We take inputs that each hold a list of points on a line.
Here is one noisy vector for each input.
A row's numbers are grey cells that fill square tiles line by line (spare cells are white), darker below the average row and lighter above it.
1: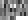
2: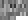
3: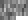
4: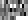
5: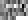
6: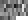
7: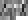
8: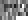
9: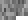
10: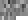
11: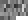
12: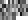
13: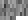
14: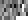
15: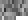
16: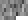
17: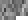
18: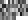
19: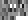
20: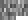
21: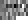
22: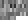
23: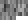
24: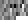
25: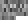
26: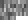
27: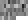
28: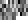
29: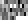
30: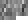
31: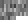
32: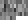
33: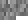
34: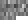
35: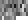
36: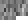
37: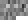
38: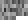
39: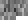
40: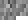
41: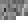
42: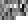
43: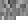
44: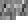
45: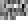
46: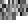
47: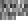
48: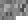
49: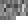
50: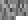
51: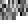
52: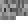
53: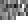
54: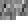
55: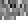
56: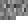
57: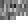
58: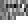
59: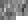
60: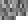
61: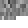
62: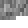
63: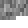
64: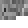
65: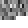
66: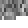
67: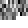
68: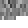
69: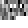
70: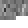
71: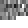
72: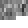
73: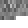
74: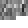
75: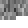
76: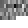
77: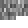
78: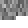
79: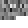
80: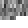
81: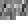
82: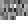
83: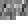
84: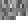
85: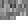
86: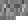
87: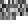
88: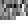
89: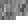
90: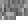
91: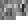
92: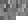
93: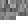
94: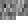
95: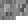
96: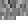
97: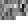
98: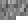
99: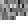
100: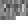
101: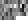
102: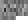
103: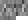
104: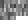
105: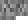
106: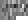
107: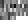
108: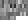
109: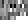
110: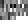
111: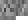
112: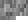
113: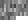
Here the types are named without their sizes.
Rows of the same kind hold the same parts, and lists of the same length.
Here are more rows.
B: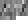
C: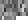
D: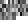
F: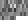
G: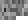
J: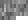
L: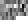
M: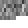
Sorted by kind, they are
B, J, L
C, F, G, M
D

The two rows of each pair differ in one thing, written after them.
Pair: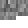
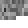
the place on the line in item 1 of the list
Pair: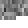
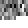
the place on the line in item 2 of the list
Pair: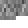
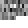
the place on the line in item 2 of the list
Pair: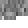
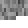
the place on the line in item 1 of the list
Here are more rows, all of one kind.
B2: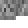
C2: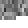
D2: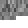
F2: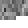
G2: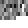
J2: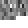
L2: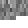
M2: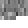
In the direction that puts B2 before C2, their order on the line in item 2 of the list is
M2, J2, L2, B2, F2, C2, G2, D2.
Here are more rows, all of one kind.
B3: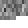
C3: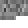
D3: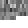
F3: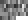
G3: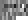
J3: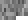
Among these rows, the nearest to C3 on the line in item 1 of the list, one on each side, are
B3 and F3.
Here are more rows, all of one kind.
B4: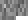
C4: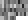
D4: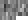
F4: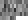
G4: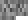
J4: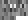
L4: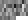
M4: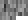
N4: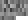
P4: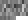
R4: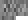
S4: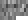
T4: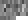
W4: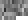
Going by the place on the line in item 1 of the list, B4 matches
G4, P4, R4 and T4.
